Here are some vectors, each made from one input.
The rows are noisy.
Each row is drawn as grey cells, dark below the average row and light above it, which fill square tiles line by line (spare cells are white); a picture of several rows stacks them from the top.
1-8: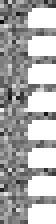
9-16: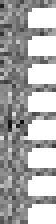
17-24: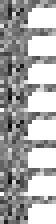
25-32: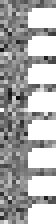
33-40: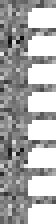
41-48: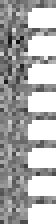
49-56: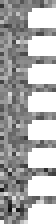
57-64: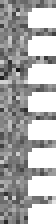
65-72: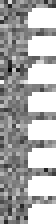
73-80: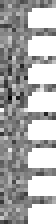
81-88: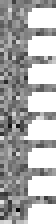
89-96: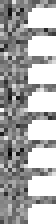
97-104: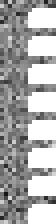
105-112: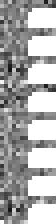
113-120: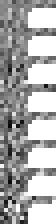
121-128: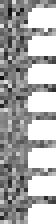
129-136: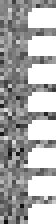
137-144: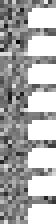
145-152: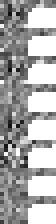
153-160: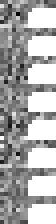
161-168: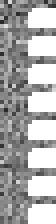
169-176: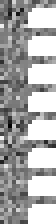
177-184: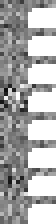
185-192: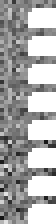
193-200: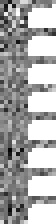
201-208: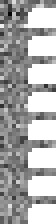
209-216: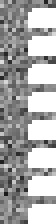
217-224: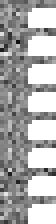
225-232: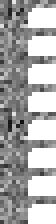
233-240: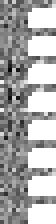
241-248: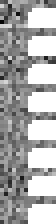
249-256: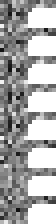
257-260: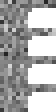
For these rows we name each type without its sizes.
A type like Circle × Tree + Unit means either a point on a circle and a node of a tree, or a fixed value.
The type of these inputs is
Circle + Unit.
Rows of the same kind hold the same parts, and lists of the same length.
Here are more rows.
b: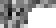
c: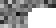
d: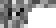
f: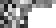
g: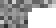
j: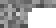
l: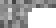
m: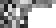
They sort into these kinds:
b, c, d, g, j, l
f, m

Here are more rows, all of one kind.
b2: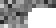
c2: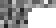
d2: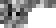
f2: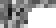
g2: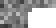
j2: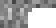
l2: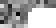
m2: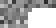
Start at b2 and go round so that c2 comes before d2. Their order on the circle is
b2, m2, j2, g2, c2, f2, d2, l2.
